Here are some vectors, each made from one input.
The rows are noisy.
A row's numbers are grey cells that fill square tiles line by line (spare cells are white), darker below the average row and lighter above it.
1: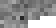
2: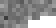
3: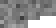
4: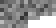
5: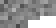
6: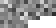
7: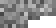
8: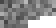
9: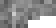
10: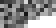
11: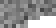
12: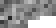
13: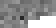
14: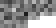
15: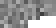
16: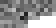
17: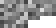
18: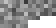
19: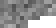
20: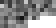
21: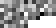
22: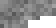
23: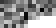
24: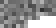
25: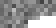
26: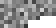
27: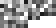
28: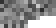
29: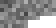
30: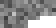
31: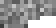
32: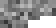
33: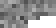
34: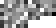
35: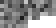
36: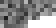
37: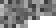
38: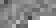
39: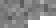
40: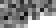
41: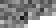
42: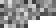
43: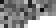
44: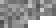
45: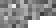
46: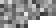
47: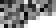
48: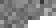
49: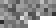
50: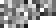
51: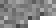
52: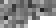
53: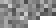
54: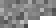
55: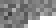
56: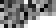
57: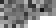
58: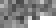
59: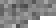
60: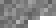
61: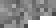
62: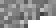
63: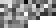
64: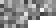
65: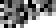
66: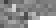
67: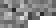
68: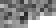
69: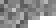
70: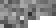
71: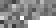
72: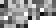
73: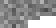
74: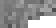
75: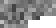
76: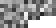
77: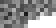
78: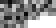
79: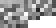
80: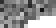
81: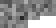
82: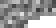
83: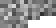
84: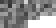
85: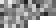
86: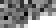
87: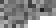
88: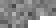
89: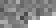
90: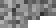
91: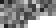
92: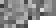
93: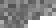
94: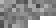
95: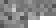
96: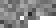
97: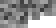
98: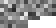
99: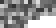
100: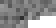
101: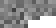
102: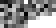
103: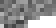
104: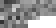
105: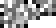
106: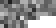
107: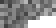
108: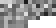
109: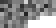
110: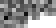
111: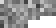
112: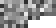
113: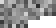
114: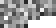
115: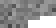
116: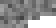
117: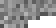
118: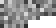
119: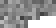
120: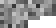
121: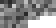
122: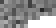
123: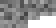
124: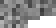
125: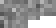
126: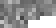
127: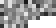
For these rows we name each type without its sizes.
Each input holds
a list of items, each either a label and a true/false value, or a point on each of two lines.
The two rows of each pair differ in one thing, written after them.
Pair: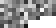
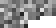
the label in item 2 of the list
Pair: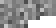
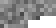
the true/false value in item 2 of the list
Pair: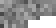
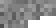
the label in item 2 of the list
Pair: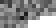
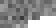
the true/false value in item 2 of the list
